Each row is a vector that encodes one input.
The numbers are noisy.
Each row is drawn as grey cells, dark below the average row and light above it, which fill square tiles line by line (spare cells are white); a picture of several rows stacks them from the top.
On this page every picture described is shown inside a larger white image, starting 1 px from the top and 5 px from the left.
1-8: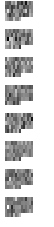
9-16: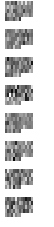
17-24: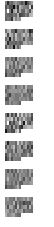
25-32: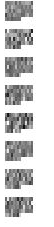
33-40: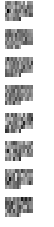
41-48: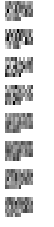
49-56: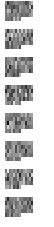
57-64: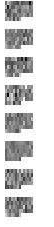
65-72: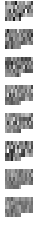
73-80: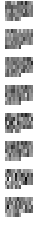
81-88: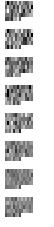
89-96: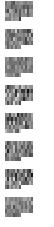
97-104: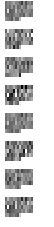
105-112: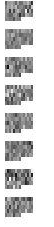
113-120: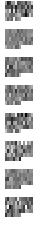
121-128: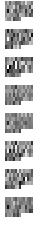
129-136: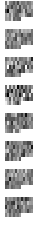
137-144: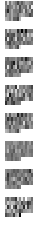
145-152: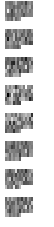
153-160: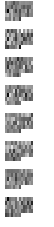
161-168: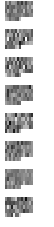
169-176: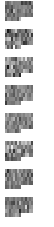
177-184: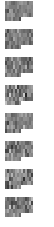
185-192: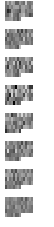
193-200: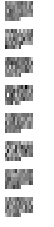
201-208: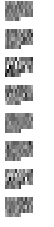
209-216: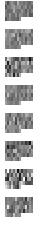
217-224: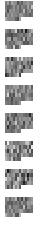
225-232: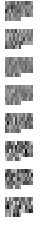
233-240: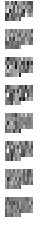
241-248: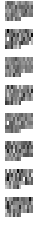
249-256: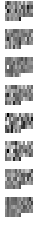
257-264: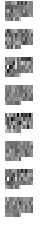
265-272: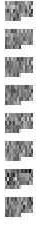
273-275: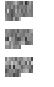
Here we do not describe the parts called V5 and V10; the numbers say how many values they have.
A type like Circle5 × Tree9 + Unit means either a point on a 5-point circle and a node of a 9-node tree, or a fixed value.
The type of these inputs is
(Bool × V10 + V5) × List3(Line4).
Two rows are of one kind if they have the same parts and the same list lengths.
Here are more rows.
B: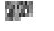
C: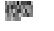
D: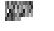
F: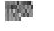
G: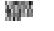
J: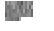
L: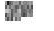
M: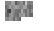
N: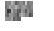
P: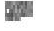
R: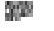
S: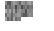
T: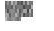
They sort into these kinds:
B, T
C
D, M
F, N
G
J
L, R
P, S

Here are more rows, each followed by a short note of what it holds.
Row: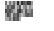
a value of V5, together with a list of two items
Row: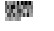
a value of V5, together with the empty list
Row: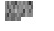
a value of V5, together with a list of two items
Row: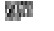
a value of V5, together with the empty list
